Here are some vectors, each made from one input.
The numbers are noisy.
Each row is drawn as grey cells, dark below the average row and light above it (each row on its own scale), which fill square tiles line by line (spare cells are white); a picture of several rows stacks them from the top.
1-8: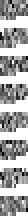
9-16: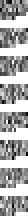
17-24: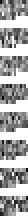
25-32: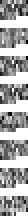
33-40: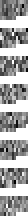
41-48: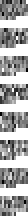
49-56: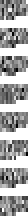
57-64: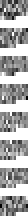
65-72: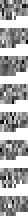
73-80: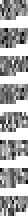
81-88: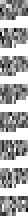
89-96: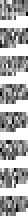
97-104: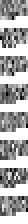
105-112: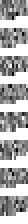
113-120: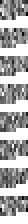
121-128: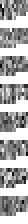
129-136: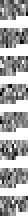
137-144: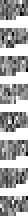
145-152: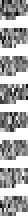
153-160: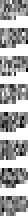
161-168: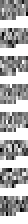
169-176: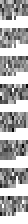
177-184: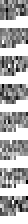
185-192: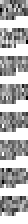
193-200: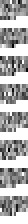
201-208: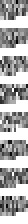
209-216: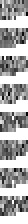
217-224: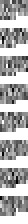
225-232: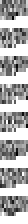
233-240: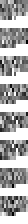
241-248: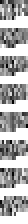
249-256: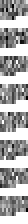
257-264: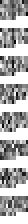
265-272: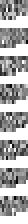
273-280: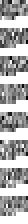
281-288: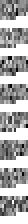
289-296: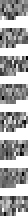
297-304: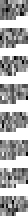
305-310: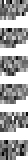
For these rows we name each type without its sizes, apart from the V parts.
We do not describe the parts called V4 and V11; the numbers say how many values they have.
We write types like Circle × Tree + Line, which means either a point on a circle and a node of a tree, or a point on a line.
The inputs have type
(Bool × Circle + V11) × (Line + List(V4)).
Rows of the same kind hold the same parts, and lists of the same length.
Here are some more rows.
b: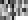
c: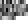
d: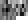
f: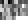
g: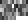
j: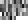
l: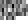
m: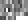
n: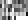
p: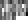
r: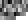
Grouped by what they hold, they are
b
c, r
d
f, p
g
j
l
m, n

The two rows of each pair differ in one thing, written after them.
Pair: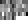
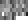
the value of V4 in item 1 of the list
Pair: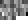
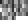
the true/false value
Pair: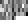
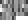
the place on the circle
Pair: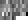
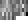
the value of V4 in item 1 of the list
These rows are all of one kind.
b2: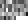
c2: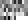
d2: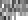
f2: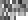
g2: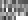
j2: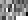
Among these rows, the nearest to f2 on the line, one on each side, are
b2 and c2.
